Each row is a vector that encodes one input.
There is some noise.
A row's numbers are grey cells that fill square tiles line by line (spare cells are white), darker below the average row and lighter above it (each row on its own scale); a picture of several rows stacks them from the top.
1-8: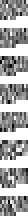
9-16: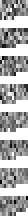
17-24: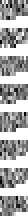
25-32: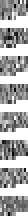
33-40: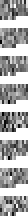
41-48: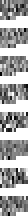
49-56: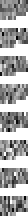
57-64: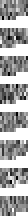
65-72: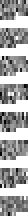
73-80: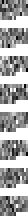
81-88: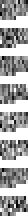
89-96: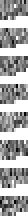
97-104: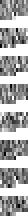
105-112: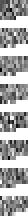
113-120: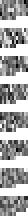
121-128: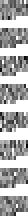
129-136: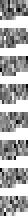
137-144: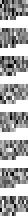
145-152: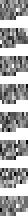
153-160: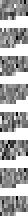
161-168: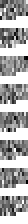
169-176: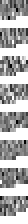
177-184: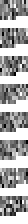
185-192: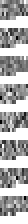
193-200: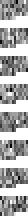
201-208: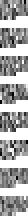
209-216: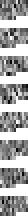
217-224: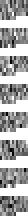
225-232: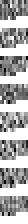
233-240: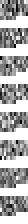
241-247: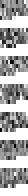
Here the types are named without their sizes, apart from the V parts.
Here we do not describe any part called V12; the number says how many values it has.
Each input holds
a value of V12, together with either a point on each of two lines, or four true/false values.
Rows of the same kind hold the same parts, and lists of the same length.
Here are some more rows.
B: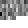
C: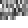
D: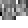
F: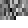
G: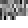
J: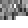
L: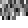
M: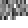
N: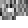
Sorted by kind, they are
B, C, G
D, F, J, L, M, N

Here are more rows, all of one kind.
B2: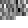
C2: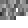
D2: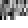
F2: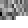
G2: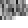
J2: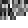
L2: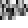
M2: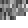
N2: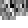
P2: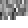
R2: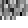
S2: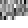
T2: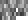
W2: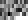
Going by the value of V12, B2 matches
C2, P2 and T2.
